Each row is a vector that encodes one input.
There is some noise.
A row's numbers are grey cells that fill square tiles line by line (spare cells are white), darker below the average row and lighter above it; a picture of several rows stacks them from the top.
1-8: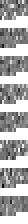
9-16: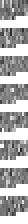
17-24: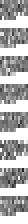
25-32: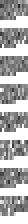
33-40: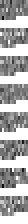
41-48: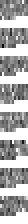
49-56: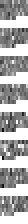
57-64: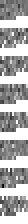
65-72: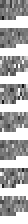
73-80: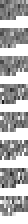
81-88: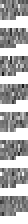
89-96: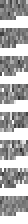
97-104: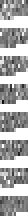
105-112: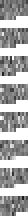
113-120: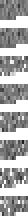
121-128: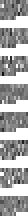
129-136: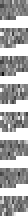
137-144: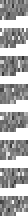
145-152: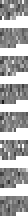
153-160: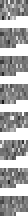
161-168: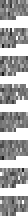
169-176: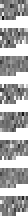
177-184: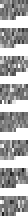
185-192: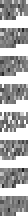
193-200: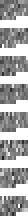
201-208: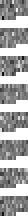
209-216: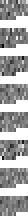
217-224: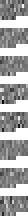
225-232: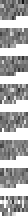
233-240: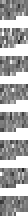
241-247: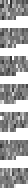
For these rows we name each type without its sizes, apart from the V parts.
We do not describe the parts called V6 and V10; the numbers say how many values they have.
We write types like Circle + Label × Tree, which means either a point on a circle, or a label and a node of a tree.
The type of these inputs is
Bool × Bool × Bool × V10 + Line × Line × V6.
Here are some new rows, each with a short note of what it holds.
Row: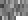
three true/false values and a value of V10
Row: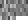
three true/false values and a value of V10
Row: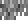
three true/false values and a value of V10
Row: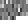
a point on each of two lines and a value of V6
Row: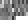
a point on each of two lines and a value of V6
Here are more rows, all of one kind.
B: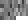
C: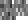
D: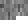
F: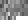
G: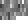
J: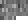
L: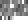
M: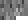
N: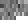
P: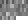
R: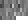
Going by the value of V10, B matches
D and M.
